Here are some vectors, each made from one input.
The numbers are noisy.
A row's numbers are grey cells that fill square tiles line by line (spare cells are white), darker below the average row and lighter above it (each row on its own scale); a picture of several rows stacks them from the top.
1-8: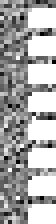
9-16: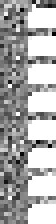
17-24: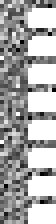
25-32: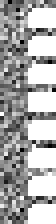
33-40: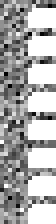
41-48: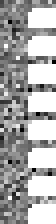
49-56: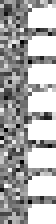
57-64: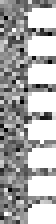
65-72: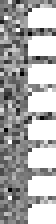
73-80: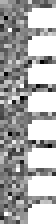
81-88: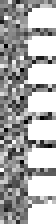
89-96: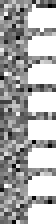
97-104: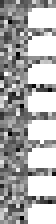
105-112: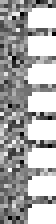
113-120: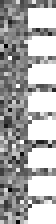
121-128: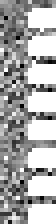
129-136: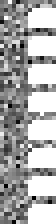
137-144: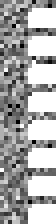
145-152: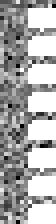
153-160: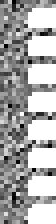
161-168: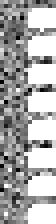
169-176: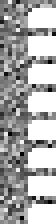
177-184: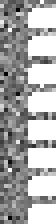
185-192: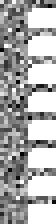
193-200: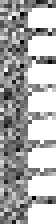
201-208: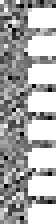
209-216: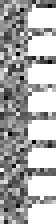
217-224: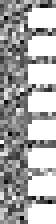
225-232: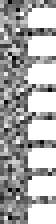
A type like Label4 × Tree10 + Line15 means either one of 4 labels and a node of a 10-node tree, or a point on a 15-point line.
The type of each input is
Bool × Bool × Bool + Circle19.
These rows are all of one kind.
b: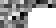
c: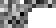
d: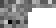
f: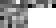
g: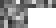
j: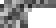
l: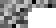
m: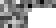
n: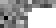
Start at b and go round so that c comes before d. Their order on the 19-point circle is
b, c, d, g, f, m, j, l, n.
